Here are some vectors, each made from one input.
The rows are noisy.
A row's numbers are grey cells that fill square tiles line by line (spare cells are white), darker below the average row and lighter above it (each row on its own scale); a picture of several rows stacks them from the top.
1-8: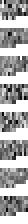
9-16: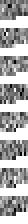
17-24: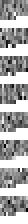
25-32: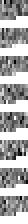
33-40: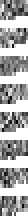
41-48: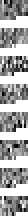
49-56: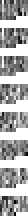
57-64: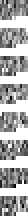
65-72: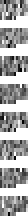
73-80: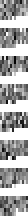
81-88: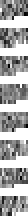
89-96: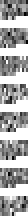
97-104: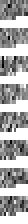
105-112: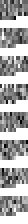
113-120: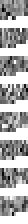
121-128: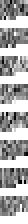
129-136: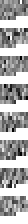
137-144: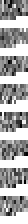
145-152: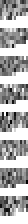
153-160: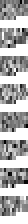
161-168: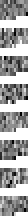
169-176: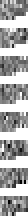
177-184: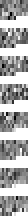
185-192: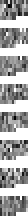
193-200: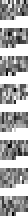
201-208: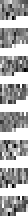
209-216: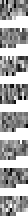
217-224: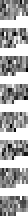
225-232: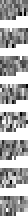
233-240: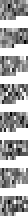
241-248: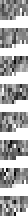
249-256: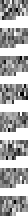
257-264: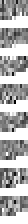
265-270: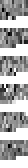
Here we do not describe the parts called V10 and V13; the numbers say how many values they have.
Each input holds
either one of 8 labels and a value of V10, or four true/false values, or a value of V13.
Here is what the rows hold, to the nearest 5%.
About 20% of them hold one of 8 labels and a value of V10. About 55% of them hold four true/false values. The rest hold a value of V13.
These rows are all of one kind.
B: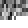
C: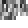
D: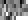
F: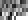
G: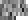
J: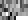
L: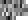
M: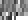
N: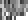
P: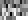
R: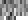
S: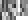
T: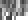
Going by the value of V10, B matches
D, F and P.
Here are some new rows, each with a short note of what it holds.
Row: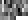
four true/false values
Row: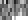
a value of V13
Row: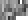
four true/false values
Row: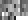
one of 8 labels and a value of V10
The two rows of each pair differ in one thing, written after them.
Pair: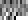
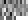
the value of V10
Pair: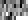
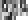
the value of V10
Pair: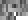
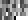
the value of V10
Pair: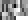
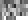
the value of V10
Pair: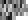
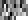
the value of V10
